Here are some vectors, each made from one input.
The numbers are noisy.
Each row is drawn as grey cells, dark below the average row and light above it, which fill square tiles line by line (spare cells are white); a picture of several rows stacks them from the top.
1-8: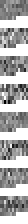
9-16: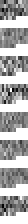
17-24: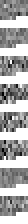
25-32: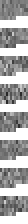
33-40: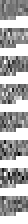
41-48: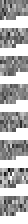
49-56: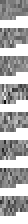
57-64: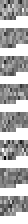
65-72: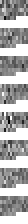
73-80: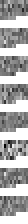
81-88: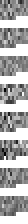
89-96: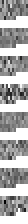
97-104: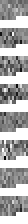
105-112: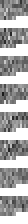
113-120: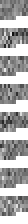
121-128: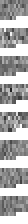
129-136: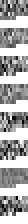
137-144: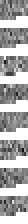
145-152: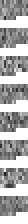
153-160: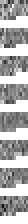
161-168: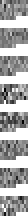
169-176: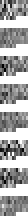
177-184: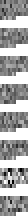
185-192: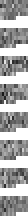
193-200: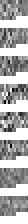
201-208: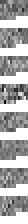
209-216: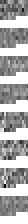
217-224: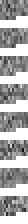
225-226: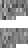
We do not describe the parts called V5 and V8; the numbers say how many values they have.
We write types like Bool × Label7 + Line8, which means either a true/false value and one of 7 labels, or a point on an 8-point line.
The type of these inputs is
(Line6 + Line9) × V5 + V8.
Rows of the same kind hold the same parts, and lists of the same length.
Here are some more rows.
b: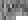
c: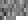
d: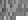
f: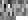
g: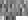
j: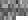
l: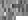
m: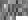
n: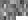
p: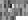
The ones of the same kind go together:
b, d, f, j, m
c, l, n
g, p

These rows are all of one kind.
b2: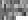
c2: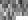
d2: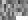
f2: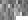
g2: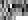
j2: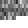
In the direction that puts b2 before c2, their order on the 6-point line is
b2, d2, f2, j2, g2, c2.
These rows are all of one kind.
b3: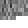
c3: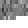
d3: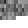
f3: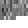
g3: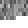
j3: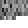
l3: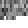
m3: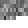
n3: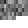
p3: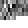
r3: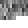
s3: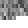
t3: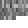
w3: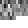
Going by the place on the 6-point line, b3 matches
g3, n3, r3 and w3.
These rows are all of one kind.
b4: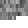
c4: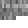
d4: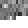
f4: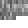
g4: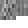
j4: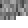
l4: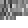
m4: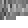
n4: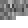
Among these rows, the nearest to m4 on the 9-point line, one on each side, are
l4 and n4.
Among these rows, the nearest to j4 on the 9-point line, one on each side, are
b4 and n4.
